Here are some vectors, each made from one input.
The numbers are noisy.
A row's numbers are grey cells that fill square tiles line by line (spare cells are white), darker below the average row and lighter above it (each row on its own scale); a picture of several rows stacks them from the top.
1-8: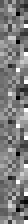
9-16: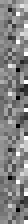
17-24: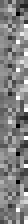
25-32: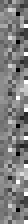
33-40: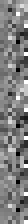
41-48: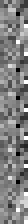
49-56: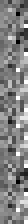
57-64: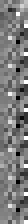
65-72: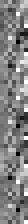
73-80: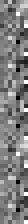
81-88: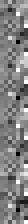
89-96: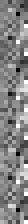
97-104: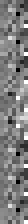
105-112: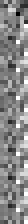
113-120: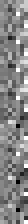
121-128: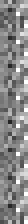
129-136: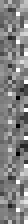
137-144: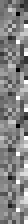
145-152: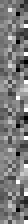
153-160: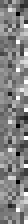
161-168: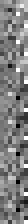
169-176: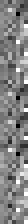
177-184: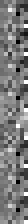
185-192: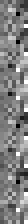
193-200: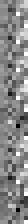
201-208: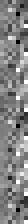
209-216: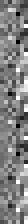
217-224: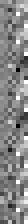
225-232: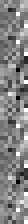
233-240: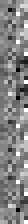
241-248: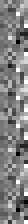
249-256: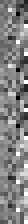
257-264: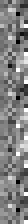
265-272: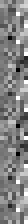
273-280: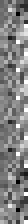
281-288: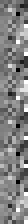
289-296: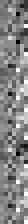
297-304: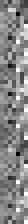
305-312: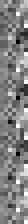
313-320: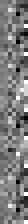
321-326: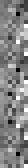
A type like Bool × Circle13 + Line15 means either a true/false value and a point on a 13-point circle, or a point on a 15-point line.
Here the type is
Bool × Line9.
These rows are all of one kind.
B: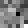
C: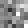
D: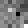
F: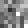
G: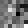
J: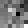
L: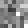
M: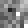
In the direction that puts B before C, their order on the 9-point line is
M, G, F, J, L, D, B, C.
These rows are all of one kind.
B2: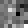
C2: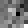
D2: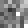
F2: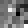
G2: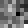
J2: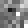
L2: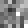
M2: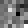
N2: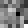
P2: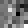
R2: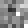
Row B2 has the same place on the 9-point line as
D2, F2, M2 and P2.
